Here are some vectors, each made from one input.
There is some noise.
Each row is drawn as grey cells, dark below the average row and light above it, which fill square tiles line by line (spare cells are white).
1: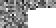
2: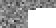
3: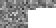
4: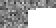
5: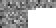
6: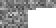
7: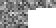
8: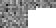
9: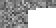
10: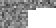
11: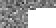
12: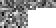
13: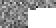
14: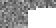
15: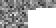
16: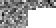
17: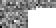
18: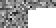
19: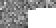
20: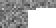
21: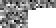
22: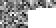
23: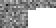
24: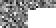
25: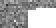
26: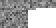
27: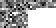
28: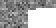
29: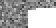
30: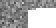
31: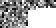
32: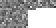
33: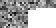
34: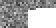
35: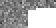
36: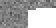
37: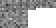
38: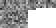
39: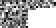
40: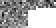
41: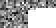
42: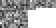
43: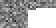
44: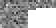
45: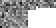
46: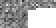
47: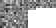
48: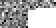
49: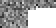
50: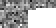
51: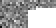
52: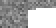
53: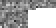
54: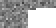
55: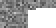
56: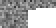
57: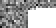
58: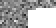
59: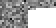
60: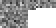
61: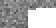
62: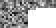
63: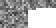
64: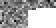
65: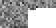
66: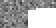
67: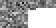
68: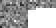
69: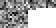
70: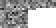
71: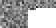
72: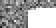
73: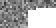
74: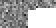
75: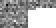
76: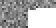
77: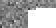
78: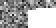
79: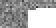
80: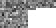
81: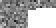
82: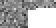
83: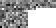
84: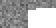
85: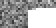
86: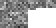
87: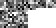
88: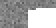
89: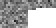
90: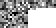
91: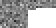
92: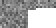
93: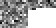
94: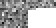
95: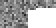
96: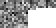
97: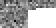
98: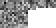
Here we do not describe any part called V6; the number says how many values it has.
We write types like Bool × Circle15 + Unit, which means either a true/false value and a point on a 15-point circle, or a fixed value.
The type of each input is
Tree7 × (Tree7 × V6 + Unit).
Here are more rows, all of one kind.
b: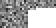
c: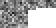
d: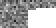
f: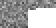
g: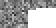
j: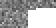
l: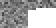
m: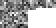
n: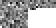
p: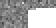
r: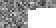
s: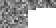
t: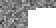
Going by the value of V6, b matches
c, m and n.
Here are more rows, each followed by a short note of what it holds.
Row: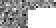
a node of a 7-node tree
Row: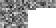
a node of a 7-node tree
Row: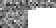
a node of each of two 7-node trees and a value of V6
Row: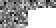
a node of a 7-node tree
